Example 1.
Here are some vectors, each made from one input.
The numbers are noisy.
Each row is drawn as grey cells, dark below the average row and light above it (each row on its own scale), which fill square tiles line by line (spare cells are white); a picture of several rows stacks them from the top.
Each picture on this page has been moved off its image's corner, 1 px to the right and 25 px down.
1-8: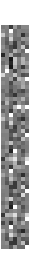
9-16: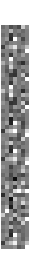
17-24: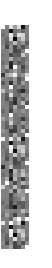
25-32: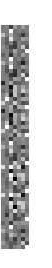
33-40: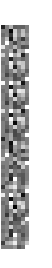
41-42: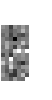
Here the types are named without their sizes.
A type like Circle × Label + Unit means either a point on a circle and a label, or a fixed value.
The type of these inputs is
Label.
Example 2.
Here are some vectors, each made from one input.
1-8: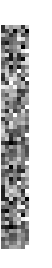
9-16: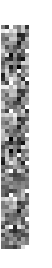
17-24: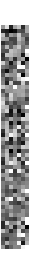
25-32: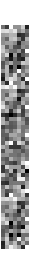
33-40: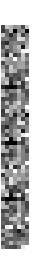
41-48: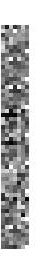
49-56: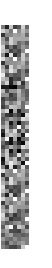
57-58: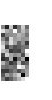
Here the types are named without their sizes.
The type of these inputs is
Line.
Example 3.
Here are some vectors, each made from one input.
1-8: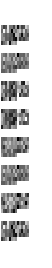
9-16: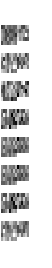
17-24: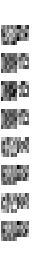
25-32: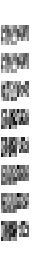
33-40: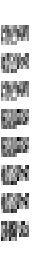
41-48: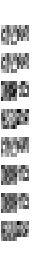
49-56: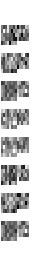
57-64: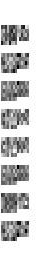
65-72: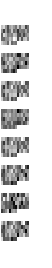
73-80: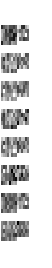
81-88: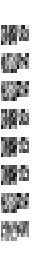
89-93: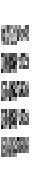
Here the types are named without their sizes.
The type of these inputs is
Line.
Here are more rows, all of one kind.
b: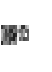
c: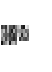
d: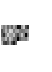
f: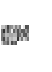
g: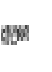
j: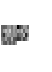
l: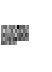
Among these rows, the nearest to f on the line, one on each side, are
d and g.
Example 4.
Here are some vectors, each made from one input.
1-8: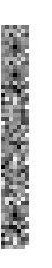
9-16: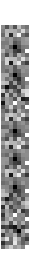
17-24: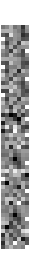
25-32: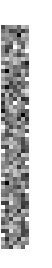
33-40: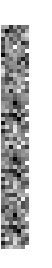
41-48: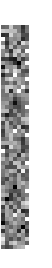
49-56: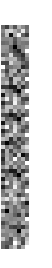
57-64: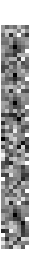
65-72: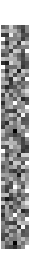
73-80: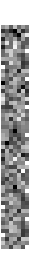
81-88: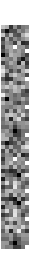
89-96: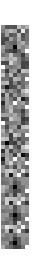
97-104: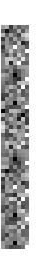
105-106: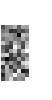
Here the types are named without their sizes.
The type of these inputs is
Line.
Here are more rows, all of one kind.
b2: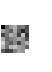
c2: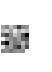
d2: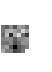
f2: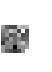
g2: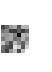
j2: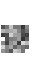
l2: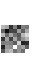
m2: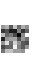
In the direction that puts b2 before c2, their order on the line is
l2, m2, g2, b2, j2, c2, d2, f2.
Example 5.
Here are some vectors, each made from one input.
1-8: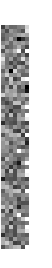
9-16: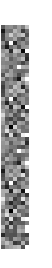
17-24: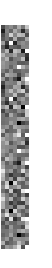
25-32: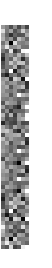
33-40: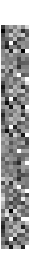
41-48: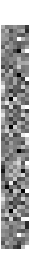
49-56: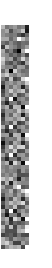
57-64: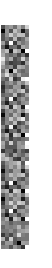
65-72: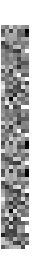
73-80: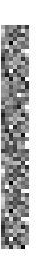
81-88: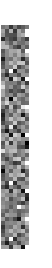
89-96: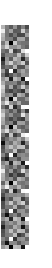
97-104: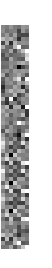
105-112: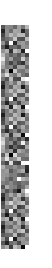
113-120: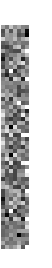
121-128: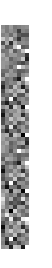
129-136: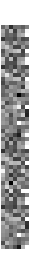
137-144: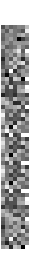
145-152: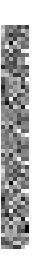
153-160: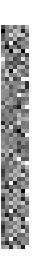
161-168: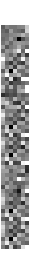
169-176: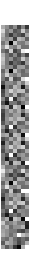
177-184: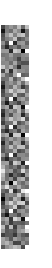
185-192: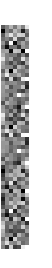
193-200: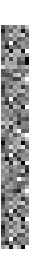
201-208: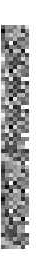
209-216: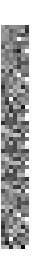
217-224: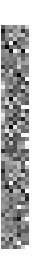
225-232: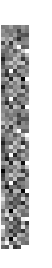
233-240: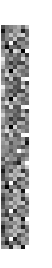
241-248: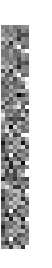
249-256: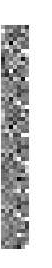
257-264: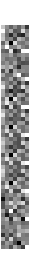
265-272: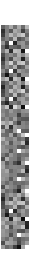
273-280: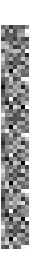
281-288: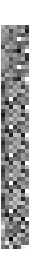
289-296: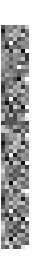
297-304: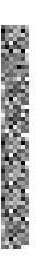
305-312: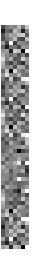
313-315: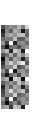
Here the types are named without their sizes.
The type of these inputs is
Bool × Bool × Bool.
